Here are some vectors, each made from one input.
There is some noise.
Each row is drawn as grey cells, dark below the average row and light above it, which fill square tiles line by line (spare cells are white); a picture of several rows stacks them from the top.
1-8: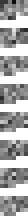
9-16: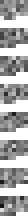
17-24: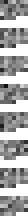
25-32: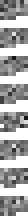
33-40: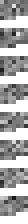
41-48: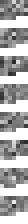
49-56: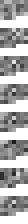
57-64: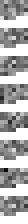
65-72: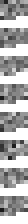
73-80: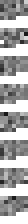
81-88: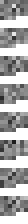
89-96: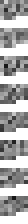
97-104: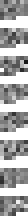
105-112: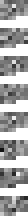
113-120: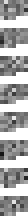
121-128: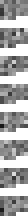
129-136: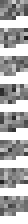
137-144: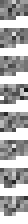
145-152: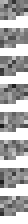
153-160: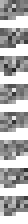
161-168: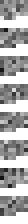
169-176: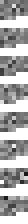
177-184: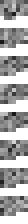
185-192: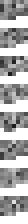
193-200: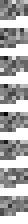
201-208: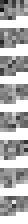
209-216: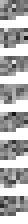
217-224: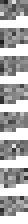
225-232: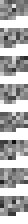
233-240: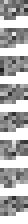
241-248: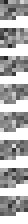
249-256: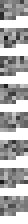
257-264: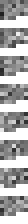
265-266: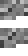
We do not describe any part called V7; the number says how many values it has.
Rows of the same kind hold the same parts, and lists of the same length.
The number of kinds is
5.
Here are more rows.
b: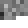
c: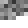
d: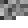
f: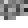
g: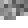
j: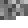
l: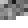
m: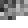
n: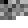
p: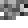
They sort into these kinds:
b
c, l
d, j, m, n
f, g
p

